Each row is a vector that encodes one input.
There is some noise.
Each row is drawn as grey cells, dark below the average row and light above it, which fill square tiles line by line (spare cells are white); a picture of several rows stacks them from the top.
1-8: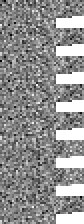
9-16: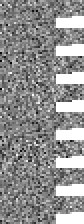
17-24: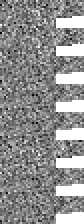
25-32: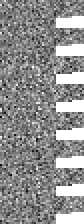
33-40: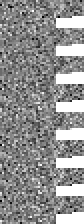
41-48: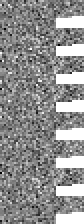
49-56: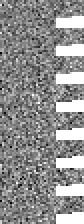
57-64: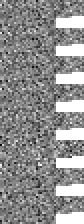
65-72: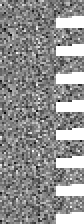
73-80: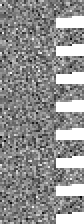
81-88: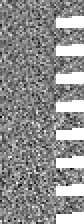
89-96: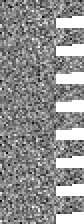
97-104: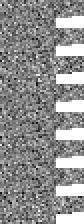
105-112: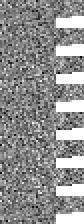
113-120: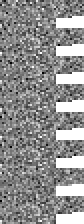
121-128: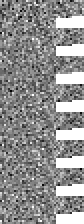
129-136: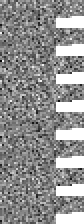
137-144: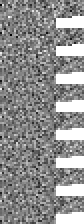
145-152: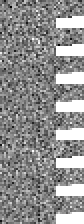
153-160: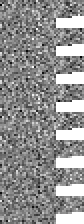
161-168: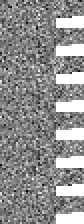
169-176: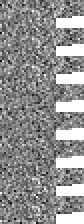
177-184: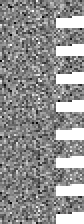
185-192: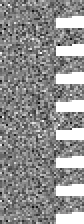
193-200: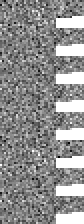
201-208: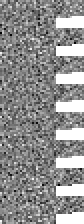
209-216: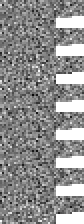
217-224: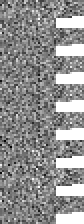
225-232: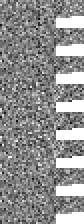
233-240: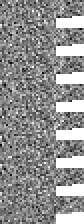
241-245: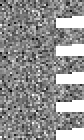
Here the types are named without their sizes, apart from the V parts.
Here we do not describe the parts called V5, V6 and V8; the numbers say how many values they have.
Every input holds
either four true/false values, a value of V5, a value of V6 and a value of V8, or a list of points on a line.
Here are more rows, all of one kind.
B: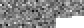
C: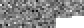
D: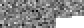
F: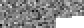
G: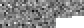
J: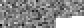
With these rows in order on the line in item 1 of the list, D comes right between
C and J.
